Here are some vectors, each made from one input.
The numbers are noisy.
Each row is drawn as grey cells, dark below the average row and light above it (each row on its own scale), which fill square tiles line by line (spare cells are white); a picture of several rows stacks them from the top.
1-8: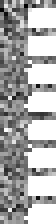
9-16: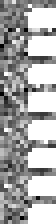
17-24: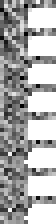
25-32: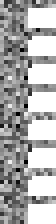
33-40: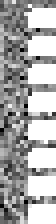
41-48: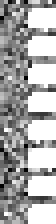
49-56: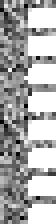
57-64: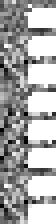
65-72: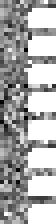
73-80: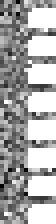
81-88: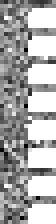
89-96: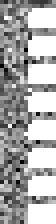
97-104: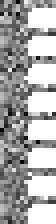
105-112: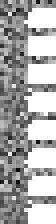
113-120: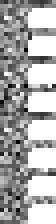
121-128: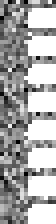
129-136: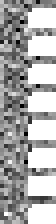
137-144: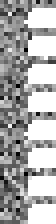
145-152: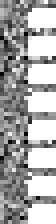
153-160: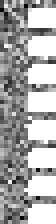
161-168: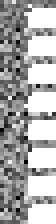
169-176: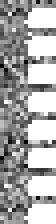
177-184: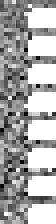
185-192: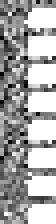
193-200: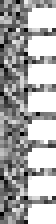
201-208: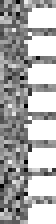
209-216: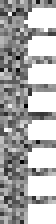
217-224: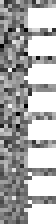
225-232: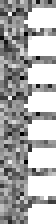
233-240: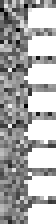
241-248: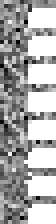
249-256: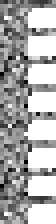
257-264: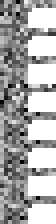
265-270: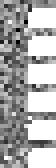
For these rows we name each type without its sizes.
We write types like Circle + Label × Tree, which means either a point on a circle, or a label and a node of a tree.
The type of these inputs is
Label.
